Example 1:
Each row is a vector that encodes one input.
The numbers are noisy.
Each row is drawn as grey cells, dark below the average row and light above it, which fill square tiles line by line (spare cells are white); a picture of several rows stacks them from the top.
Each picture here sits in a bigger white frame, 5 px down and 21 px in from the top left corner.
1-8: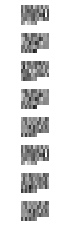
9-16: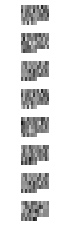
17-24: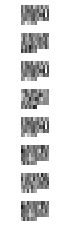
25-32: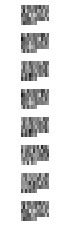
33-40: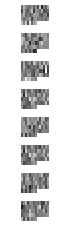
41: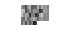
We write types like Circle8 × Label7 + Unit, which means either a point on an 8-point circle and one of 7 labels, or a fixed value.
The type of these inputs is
Line7.
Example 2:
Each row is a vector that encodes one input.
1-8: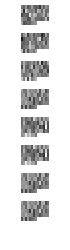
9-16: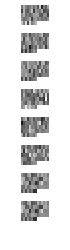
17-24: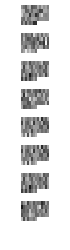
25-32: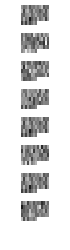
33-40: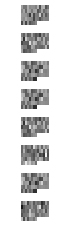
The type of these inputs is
Line7.
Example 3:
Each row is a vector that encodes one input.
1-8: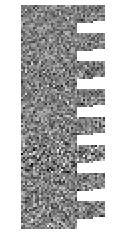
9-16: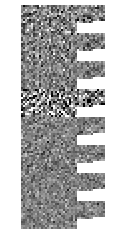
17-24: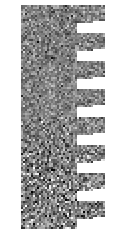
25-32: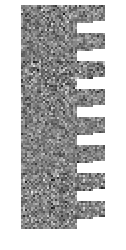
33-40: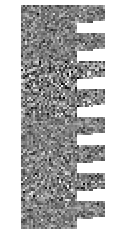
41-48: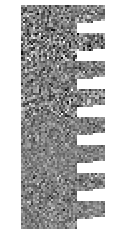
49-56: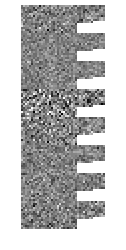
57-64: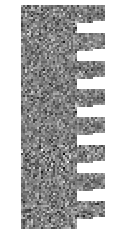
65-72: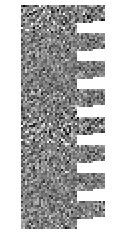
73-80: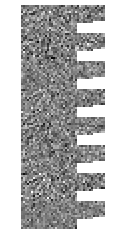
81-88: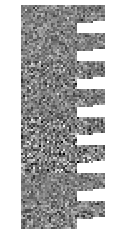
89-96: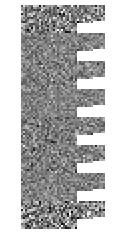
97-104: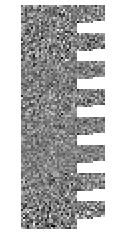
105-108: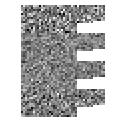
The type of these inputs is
Tree14.
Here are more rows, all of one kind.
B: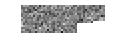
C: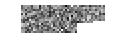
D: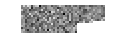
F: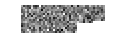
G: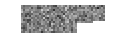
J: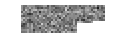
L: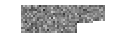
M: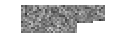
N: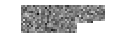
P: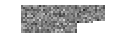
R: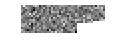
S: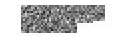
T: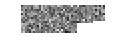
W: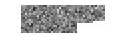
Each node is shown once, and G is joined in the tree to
J.
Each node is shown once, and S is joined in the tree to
F and N.
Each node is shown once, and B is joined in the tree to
L.
